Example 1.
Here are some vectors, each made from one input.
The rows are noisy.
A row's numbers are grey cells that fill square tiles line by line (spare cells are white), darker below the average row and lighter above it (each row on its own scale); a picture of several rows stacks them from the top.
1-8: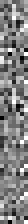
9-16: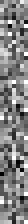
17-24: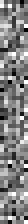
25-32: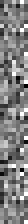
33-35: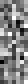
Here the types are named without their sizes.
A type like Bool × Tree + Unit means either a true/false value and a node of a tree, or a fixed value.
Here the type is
Label.
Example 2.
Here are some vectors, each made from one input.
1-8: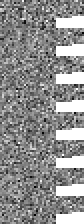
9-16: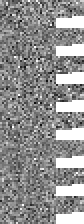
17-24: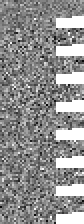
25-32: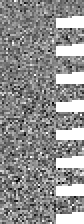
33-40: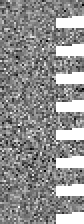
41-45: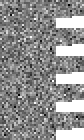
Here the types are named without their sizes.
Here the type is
Label.
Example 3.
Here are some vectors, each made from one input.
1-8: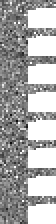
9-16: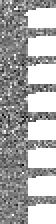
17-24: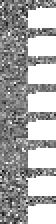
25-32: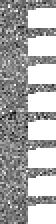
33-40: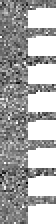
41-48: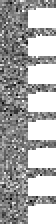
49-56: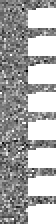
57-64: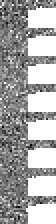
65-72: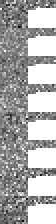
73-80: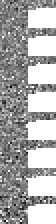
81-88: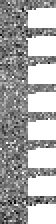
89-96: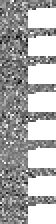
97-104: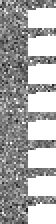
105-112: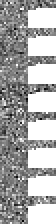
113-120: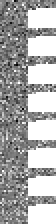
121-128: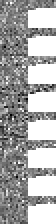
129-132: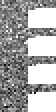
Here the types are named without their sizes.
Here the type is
Label.
